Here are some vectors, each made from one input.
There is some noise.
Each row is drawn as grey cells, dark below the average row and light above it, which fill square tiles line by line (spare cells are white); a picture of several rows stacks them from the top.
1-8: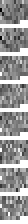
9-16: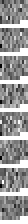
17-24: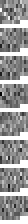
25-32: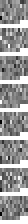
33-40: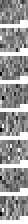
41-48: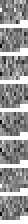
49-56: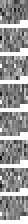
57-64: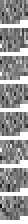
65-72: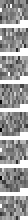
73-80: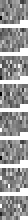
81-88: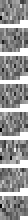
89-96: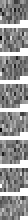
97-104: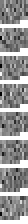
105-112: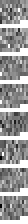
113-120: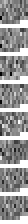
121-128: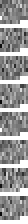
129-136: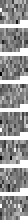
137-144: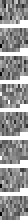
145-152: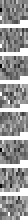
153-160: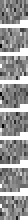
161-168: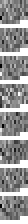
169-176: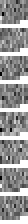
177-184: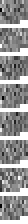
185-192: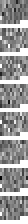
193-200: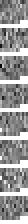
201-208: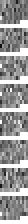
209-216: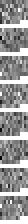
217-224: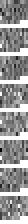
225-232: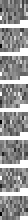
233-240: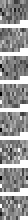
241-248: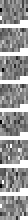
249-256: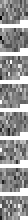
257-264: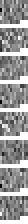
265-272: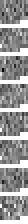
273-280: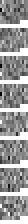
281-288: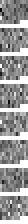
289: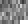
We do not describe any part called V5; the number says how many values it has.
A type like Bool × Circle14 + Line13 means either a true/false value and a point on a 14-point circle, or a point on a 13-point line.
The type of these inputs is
Bool × Line14 + V5 × V5.
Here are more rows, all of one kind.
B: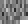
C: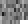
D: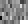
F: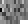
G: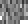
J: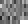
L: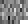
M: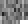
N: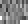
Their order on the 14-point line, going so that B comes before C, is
L, J, D, B, M, C, N, G, F.
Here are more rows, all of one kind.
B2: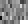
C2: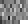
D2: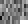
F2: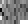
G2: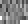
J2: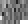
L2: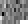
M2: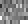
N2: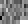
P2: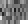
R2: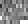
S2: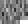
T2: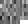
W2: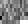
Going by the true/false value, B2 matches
C2, G2, M2 and R2.
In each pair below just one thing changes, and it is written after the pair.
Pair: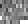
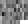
the true/false value
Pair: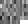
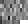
the true/false value
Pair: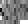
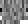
the true/false value
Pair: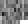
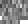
the true/false value
